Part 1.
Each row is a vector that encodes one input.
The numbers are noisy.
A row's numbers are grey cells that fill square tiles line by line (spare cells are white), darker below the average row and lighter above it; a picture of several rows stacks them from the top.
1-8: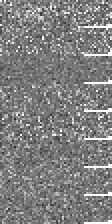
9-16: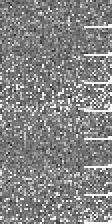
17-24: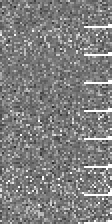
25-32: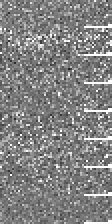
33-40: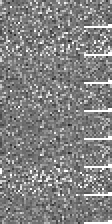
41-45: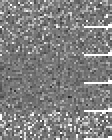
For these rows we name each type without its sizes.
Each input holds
a node of a tree.
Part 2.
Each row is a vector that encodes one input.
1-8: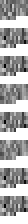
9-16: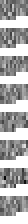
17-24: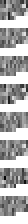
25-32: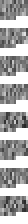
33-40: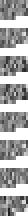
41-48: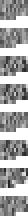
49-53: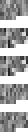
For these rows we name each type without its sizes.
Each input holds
a point on a line.
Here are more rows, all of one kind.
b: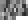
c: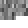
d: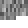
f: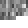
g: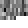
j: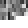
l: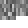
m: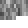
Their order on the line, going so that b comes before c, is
g, b, c, l, d, m, f, j.
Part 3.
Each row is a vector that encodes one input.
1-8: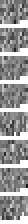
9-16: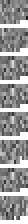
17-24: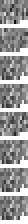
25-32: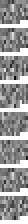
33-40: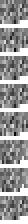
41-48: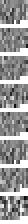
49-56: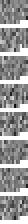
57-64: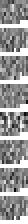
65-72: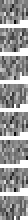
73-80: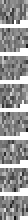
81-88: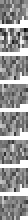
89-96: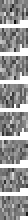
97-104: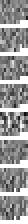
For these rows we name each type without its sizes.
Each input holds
either a point on a circle, or a fixed value.
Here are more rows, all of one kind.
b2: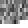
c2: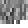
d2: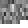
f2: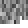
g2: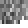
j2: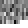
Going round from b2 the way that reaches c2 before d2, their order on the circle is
b2, c2, g2, d2, f2, j2.
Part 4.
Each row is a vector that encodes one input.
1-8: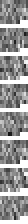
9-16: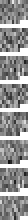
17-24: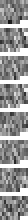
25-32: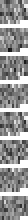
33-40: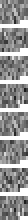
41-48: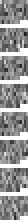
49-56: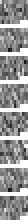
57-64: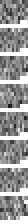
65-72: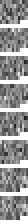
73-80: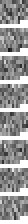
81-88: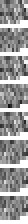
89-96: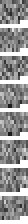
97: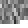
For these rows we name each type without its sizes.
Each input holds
a label.
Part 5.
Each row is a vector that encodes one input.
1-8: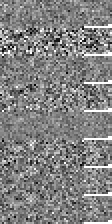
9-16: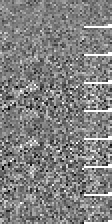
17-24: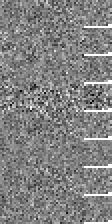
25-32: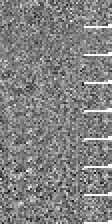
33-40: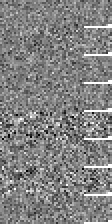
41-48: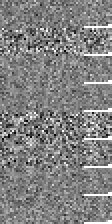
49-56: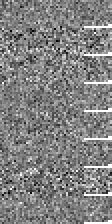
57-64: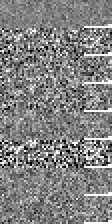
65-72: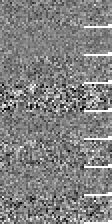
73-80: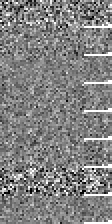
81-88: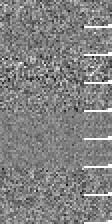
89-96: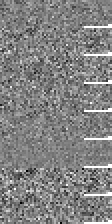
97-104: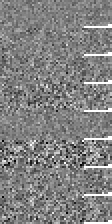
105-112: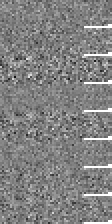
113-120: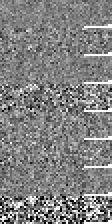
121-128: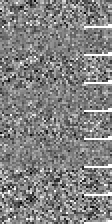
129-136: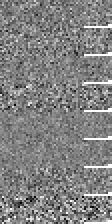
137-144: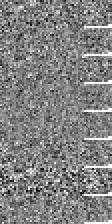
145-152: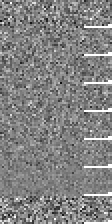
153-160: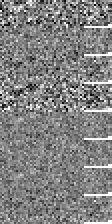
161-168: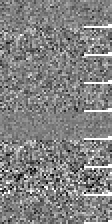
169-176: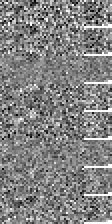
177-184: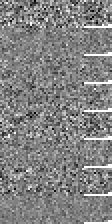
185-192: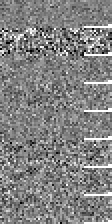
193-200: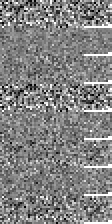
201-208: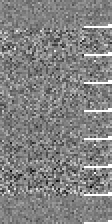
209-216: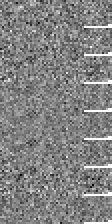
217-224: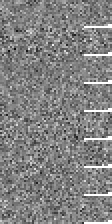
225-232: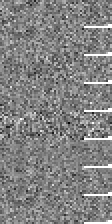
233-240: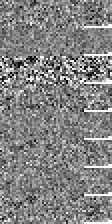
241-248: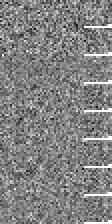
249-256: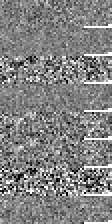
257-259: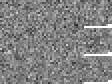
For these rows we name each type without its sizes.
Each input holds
a node of a tree.
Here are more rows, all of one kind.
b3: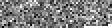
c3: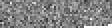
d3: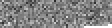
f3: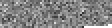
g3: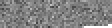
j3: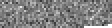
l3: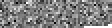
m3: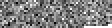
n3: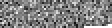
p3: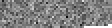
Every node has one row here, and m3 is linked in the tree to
b3 and d3.
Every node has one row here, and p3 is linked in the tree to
g3.
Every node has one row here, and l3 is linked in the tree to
g3.
